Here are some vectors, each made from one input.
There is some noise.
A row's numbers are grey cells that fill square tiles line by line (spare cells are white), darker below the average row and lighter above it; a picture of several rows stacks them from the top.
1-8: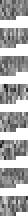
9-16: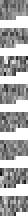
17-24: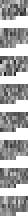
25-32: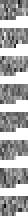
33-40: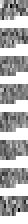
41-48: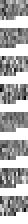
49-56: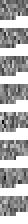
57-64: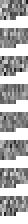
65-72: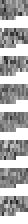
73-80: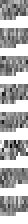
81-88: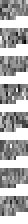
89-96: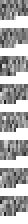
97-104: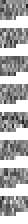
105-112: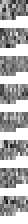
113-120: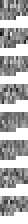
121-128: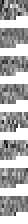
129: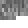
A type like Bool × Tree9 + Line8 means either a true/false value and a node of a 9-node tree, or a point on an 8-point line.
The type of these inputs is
Line10.
